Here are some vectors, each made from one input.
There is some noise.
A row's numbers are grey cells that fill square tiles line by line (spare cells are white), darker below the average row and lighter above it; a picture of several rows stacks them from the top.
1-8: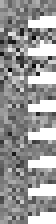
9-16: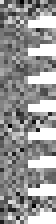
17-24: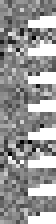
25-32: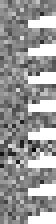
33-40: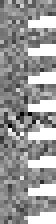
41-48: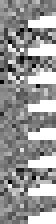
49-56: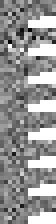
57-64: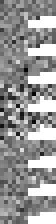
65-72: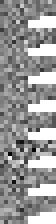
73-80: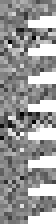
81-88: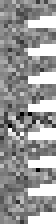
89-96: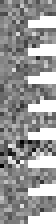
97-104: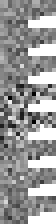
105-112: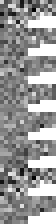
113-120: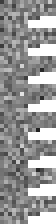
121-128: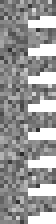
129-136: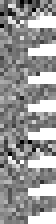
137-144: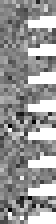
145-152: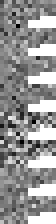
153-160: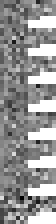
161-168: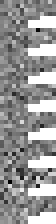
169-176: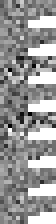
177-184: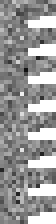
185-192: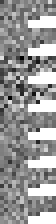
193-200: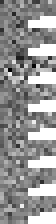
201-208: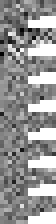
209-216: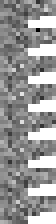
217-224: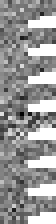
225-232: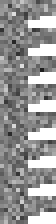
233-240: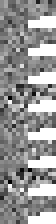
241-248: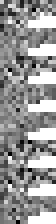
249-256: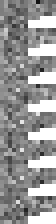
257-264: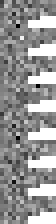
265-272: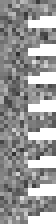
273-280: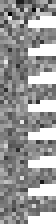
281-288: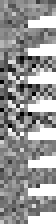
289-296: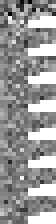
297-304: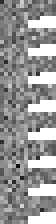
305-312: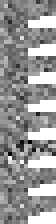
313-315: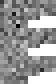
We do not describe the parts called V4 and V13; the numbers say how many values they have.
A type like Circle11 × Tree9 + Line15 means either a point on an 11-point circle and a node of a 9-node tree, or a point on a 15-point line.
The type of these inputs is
Bool × V13 + Line7 + Line8 × (Tree8 + Unit) × V4.
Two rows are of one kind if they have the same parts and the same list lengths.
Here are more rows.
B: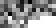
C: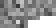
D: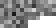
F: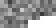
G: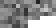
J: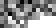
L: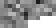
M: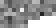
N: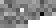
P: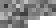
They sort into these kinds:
B, J
C, D
F, M, N
G, L, P

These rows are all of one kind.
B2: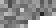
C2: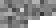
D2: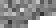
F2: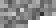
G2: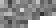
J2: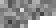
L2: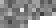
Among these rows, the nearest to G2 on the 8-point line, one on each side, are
B2 and D2.
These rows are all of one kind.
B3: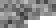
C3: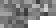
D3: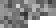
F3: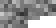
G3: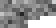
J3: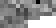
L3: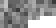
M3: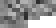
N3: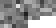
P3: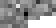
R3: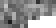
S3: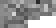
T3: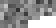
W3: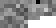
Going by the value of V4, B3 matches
D3, L3 and W3.
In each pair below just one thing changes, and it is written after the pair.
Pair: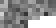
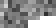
the value of V4
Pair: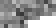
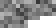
the place on the 8-point line
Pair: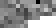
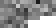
the value of V4
